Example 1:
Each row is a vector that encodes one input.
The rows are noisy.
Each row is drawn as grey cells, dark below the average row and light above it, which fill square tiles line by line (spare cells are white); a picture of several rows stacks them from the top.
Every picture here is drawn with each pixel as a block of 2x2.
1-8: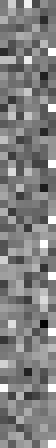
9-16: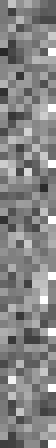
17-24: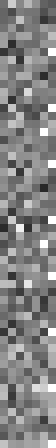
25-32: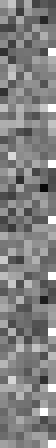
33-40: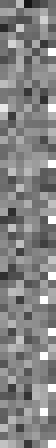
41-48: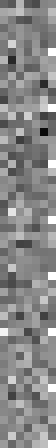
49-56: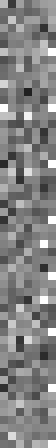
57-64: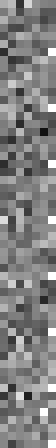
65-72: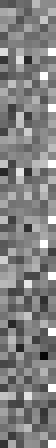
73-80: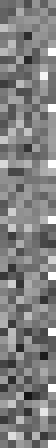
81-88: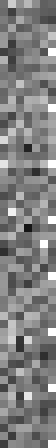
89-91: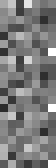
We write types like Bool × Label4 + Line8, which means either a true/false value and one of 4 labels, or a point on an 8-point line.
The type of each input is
Label7 × (Line3 × Line4 + Unit).
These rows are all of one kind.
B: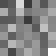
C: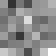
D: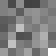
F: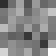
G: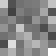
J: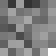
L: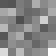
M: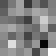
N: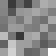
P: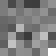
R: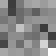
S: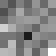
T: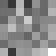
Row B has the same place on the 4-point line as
F and L.
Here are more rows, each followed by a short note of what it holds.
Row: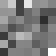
one of 7 labels
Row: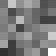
one of 7 labels
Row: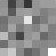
one of 7 labels, a point on a 3-point line and a point on a 4-point line
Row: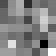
one of 7 labels, a point on a 3-point line and a point on a 4-point line
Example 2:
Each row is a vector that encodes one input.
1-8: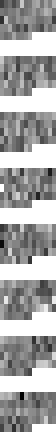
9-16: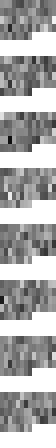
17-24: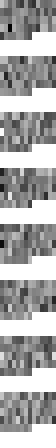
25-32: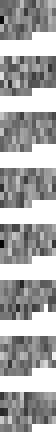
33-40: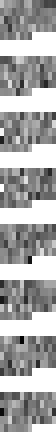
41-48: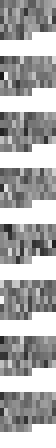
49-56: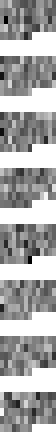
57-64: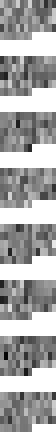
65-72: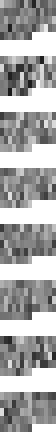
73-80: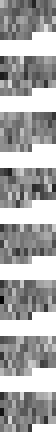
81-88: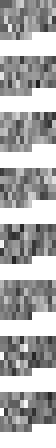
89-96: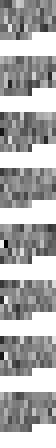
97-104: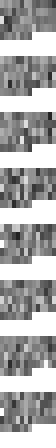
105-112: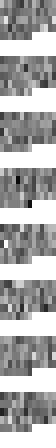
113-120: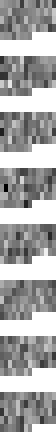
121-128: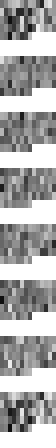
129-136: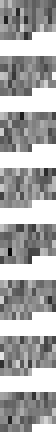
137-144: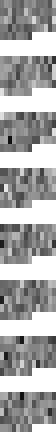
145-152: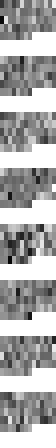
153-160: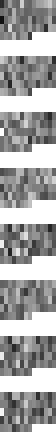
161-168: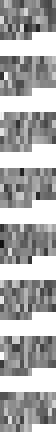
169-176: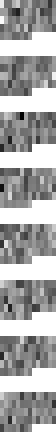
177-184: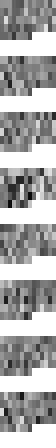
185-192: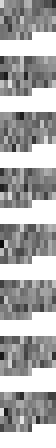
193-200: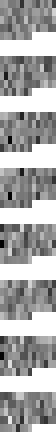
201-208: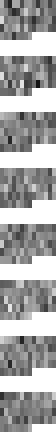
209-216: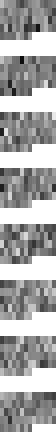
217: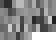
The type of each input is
List2(Line14).
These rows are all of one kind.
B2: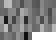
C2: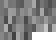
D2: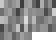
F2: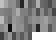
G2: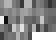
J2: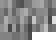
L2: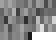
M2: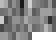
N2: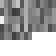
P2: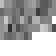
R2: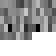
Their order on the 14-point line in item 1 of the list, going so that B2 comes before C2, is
L2, B2, C2, R2, J2, P2, F2, G2, M2, D2, N2.
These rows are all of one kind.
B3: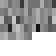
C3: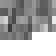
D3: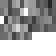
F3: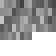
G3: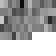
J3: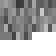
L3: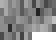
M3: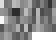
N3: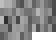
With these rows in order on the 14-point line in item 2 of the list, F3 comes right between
G3 and M3.
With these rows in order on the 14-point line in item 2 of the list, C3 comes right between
J3 and N3.
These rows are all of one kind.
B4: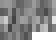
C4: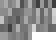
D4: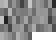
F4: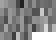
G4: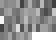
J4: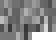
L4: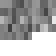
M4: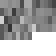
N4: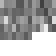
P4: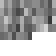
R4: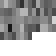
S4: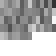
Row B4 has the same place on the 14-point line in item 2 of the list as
C4, J4 and M4.
